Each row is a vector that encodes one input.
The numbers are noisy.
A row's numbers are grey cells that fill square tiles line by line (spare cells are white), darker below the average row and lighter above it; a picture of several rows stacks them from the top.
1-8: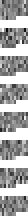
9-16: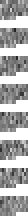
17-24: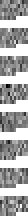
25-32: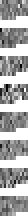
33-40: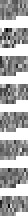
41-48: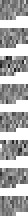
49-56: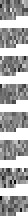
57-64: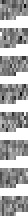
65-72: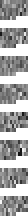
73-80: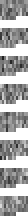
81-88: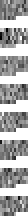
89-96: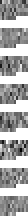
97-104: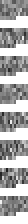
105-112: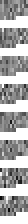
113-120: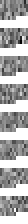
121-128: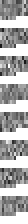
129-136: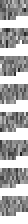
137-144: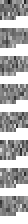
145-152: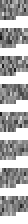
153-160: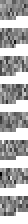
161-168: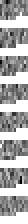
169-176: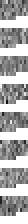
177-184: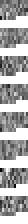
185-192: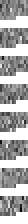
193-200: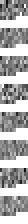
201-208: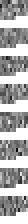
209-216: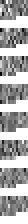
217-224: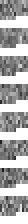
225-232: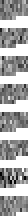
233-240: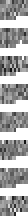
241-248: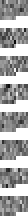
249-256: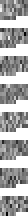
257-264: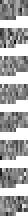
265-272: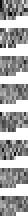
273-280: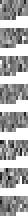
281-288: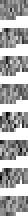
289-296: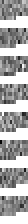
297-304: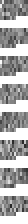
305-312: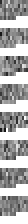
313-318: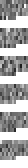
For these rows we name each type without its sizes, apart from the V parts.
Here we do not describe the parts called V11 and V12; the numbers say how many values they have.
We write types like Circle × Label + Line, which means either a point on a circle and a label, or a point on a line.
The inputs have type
(Line + V11) × (Line + V12).
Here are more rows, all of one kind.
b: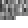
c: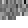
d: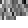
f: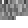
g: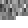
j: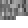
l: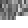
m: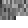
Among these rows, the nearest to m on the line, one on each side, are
g and j.
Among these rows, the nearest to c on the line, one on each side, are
d and f.
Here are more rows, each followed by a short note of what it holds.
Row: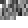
a point on a line and a value of V11
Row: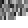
a value of V11 and a value of V12
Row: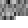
a value of V11 and a value of V12
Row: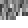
a point on each of two lines
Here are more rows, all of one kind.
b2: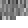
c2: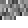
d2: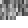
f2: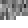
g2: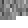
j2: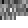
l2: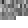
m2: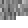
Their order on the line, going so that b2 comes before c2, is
m2, j2, b2, l2, f2, g2, d2, c2.
